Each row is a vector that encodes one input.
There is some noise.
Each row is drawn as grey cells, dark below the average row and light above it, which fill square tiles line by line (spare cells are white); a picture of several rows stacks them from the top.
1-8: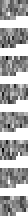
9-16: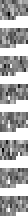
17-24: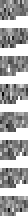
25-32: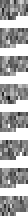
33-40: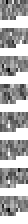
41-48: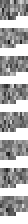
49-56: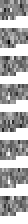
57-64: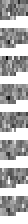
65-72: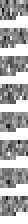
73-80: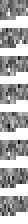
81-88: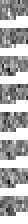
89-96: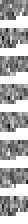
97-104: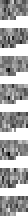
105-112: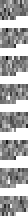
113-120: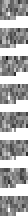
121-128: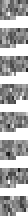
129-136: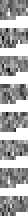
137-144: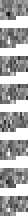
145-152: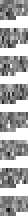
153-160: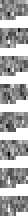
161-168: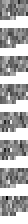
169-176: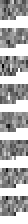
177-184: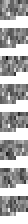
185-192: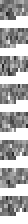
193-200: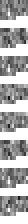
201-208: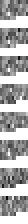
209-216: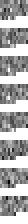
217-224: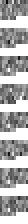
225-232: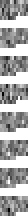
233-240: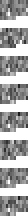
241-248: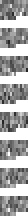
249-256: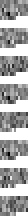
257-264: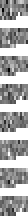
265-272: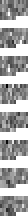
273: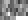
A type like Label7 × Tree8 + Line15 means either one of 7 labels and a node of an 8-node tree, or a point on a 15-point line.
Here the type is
Line16 + Line18.
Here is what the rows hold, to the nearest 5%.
About 40% of them hold a point on a 16-point line. The rest hold a point on an 18-point line.
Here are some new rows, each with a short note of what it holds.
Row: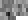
a point on an 18-point line
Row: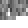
a point on a 16-point line
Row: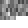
a point on a 16-point line
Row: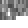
a point on a 16-point line
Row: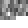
a point on a 16-point line
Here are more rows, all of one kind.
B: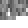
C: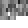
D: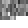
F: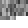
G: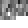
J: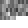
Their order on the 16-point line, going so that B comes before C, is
B, J, G, C, D, F.
